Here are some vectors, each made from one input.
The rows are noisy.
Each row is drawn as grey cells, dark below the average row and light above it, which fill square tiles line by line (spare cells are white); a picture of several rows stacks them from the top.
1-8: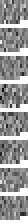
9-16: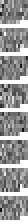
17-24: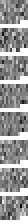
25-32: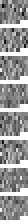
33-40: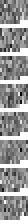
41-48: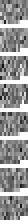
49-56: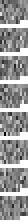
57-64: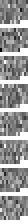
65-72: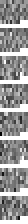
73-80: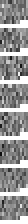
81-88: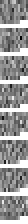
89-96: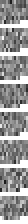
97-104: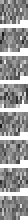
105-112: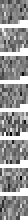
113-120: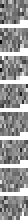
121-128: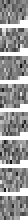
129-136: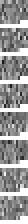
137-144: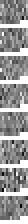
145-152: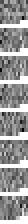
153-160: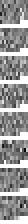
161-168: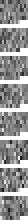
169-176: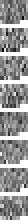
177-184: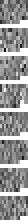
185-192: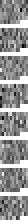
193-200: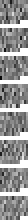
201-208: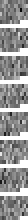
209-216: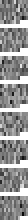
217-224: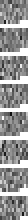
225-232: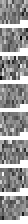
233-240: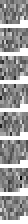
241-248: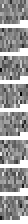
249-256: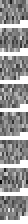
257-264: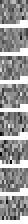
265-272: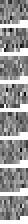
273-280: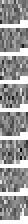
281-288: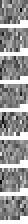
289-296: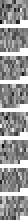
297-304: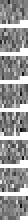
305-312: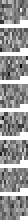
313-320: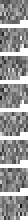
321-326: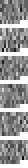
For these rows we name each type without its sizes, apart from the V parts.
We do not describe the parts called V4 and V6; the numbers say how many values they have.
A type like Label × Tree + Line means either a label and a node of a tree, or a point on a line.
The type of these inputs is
(Bool × Bool × Bool + V6) × V4 + Circle.
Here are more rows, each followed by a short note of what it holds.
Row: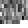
a point on a circle
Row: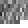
three true/false values and a value of V4
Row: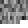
a point on a circle
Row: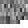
a point on a circle
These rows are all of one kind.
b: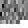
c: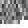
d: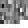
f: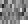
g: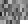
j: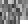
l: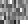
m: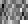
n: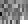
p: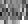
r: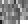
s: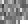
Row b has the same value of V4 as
c, j and r.
